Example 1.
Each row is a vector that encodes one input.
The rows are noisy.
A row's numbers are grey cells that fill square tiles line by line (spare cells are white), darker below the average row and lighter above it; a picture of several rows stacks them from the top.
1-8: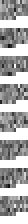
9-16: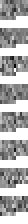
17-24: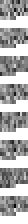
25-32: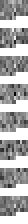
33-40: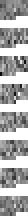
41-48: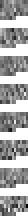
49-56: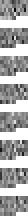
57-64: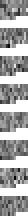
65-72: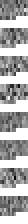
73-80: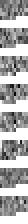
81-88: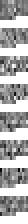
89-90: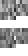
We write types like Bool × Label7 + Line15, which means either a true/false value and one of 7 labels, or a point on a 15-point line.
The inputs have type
Bool × (Tree8 + Unit) + Line8.
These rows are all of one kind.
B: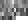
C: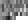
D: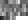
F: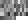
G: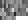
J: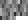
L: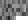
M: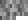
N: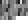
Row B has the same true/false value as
C and F.
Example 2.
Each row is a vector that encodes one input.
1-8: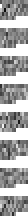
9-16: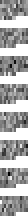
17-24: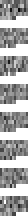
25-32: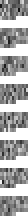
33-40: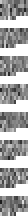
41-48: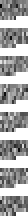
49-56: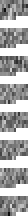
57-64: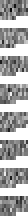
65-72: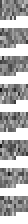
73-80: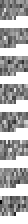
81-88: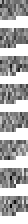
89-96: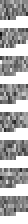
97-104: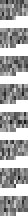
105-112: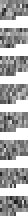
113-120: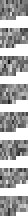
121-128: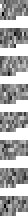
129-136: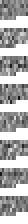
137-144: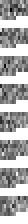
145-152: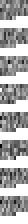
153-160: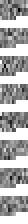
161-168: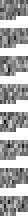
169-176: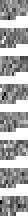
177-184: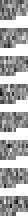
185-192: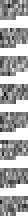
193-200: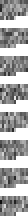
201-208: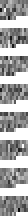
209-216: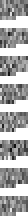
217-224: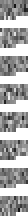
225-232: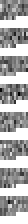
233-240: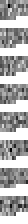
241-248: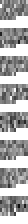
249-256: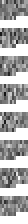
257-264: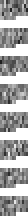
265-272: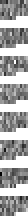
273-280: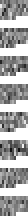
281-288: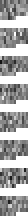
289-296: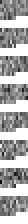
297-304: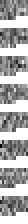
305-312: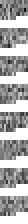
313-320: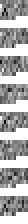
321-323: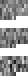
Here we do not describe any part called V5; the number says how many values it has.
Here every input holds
a node of a 16-node tree, together with either four true/false values, or a value of V5.
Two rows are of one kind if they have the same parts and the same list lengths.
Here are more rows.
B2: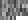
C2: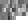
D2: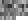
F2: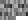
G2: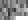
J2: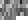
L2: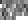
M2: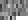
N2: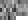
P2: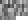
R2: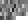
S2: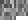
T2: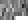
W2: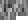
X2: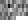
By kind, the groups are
B2, J2, L2, M2, R2, T2, W2
C2, D2, F2, G2, N2, P2, S2, X2

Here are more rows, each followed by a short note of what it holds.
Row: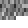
a node of a 16-node tree and a value of V5
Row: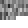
a node of a 16-node tree and a value of V5
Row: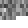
a node of a 16-node tree and a value of V5
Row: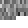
a node of a 16-node tree and four true/false values
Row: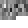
a node of a 16-node tree and four true/false values
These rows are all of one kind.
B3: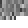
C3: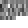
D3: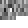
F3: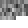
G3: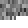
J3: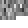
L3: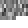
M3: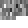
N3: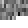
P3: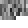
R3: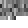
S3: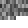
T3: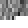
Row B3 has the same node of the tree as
F3, G3 and M3.
